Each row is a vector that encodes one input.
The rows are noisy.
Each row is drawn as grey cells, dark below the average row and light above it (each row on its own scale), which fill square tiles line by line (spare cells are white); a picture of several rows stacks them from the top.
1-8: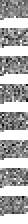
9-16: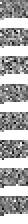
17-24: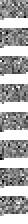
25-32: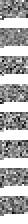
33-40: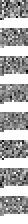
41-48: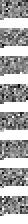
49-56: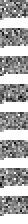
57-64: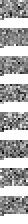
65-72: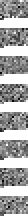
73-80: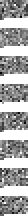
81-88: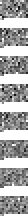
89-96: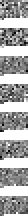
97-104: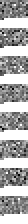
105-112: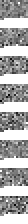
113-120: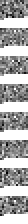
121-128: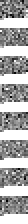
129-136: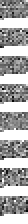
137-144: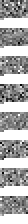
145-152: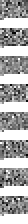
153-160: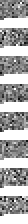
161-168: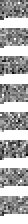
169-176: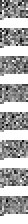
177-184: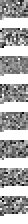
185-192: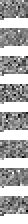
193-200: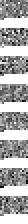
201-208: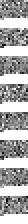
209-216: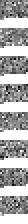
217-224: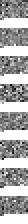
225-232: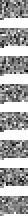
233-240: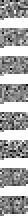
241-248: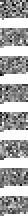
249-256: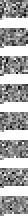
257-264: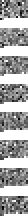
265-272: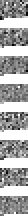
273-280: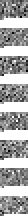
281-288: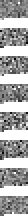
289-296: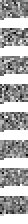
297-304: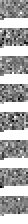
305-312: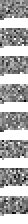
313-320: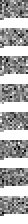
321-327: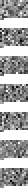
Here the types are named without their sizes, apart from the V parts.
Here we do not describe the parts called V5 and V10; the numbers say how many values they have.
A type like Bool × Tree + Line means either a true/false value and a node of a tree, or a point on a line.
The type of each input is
Line × (Line + V10) + V5.
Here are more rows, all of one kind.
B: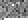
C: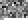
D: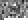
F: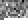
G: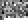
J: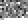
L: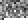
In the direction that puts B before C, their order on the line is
G, D, F, L, J, B, C.
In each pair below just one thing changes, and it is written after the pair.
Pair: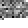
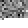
the value of V10
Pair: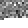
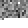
the place on the line
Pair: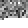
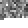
the value of V10
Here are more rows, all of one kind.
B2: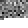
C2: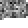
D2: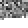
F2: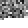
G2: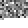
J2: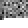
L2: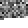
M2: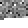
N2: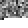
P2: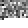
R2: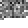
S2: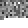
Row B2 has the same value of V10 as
D2, L2 and N2.
